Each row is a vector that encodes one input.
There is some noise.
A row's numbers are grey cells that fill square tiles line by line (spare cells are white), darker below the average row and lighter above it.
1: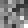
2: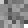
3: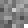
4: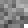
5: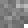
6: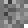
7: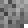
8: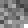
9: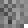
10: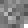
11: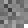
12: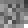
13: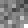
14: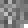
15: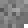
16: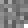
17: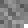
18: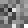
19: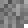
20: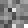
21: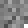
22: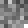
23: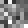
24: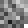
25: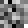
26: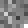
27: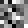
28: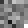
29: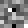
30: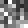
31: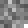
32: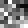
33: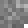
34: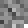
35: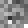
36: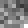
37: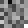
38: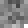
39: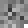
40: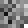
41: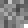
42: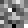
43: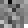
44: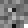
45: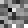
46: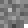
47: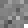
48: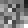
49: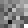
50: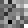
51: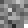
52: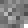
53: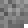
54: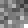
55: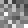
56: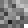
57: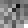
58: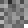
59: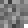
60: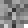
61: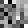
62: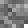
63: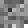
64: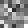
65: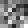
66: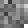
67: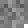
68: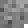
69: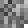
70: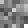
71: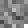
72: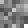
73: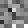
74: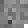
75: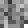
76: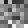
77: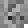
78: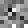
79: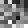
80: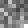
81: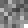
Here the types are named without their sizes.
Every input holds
either a label, or four true/false values.
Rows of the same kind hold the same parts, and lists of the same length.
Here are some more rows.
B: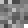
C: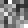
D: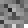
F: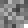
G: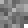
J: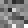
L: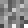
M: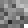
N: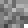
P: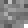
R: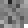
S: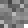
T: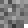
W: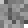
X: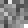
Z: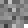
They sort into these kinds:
B, C, D, F, G, M, N, P, T, X, Z
J, L, R, S, W

